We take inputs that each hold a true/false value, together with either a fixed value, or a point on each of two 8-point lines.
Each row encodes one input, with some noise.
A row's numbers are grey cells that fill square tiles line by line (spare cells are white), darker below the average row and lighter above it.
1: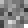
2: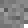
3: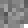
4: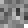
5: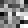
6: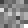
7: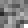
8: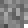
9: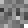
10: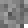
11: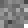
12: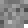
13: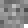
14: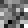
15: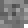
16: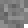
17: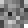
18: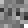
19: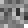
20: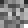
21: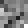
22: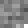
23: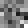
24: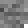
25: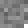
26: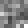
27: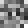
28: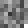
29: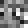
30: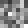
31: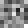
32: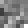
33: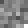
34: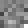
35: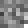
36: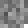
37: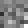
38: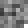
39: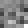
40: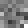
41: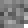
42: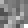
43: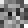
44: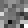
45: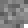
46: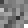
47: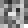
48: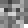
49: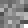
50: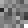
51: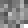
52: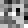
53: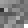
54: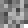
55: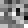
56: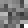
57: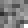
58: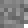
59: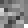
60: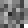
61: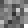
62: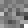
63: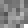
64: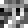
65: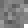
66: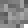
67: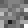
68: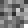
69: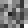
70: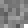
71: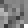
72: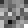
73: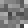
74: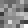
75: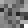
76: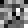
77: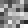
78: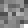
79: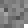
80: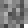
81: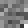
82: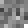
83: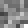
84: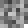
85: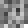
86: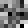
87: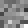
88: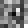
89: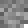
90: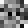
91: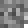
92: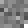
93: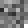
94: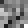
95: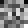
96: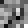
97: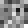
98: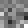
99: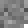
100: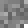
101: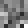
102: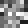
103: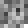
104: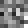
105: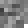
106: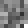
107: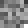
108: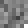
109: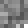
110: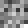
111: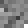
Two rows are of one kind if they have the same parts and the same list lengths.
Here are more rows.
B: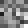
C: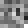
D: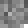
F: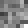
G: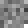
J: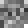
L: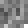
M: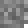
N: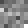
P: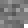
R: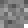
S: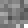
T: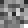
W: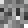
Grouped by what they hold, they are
B, C, F, G, J, L, M, N, P, R, W
D, S, T

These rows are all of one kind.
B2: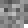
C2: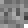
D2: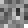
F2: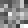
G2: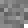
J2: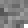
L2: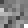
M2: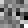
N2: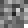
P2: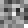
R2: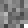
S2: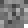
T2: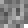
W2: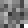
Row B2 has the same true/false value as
L2, P2, R2 and W2.
